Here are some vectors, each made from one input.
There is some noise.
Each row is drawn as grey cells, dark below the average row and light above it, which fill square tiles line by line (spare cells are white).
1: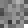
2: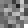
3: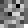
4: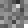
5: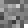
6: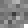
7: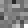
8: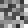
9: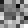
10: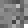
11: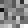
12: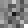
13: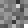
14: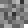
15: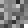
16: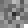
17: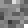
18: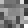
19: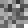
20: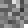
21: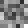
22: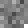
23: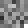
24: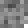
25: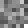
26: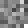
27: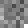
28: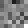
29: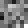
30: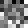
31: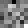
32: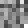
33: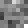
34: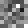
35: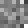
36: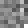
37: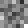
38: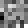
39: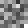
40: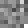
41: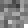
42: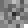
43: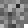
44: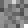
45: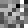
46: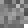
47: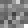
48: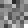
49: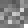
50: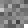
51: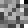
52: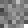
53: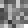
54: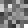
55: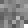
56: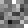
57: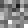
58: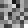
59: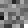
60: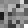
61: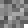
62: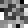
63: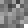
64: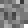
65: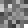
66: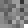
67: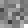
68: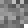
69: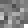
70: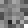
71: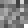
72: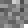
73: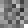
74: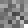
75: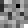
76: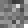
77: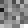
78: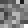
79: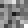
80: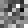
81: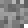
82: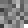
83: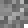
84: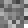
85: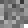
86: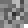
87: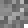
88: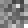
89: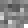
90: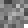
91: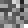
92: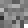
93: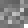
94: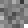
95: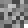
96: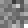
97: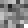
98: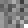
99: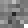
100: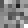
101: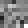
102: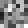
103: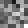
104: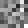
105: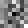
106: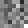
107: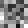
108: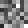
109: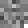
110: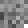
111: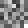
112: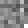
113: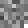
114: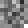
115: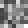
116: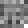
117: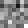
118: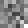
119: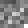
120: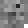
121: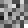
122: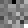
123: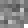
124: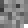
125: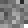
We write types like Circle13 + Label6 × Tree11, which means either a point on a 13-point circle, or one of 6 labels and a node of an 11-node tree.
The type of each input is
Bool × Circle6 + Label9.
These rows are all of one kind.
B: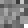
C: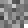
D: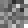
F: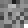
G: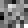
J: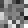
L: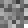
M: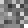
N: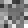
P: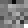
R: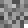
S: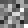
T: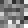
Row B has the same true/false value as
M and S.
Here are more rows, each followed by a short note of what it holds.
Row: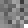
one of 9 labels
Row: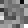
one of 9 labels
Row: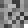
a point on a 6-point circle and a true/false value
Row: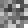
a point on a 6-point circle and a true/false value
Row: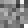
a point on a 6-point circle and a true/false value
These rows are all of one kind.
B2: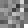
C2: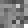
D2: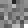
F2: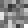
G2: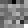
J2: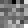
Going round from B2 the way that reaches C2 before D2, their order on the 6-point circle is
B2, F2, C2, G2, J2, D2.
